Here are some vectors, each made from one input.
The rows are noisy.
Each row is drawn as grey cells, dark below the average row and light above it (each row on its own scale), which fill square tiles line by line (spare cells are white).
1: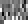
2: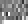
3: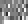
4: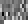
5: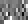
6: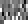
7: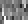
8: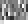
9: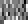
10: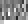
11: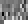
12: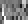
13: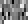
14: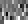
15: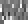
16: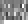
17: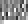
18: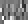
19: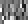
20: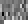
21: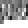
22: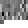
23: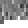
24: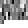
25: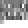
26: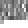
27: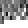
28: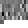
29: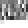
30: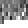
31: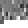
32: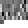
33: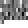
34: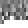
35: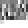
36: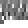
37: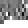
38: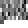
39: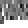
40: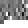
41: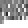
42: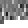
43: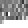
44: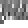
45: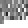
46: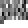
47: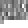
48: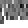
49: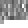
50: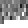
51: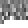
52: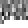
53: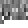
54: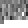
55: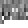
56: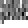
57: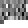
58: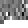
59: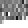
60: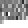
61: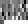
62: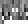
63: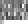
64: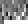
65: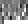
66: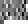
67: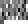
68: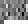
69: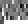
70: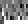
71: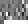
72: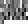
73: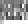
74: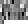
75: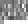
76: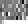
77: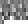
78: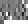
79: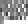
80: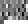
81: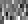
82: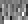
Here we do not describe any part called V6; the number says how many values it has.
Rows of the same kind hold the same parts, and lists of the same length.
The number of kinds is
2.
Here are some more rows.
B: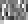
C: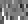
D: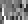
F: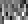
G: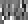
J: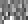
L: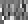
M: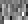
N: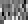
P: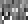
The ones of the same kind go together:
B, G, J, L, P
C, D, F, M, N

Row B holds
a true/false value and a value of V6.
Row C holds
a point on a 5-point line and a true/false value.
